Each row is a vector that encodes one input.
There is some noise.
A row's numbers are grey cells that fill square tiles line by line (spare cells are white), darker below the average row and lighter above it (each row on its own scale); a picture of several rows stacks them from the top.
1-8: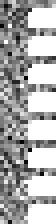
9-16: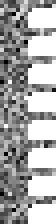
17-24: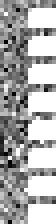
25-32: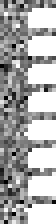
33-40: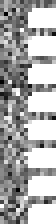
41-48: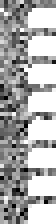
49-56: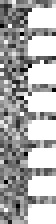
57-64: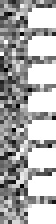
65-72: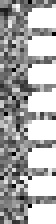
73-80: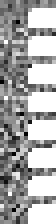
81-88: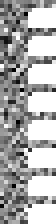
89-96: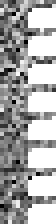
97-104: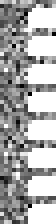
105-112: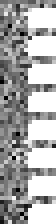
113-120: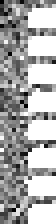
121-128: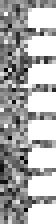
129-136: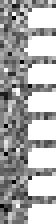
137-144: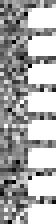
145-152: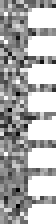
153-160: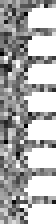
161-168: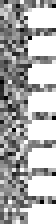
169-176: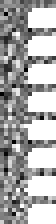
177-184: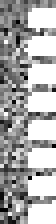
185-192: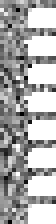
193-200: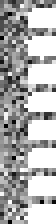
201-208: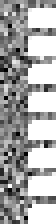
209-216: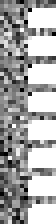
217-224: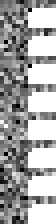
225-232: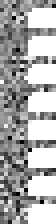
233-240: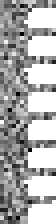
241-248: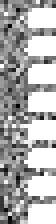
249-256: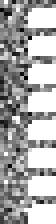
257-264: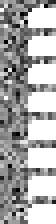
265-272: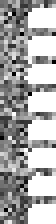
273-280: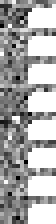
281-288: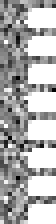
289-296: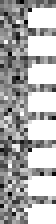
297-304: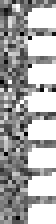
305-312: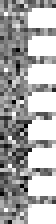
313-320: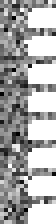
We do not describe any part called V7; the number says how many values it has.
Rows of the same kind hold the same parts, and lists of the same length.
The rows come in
2 kinds.
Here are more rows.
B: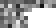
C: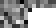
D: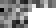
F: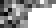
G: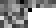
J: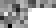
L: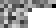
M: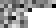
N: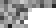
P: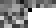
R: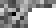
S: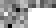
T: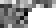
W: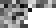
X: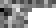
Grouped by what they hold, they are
B, J, L, M, N, S, W
C, D, F, G, P, R, T, X

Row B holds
one of 5 labels and a true/false value.
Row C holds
a value of V7.
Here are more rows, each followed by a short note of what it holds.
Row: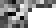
a value of V7
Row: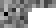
a value of V7
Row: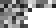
one of 5 labels and a true/false value
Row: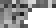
one of 5 labels and a true/false value
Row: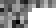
a value of V7
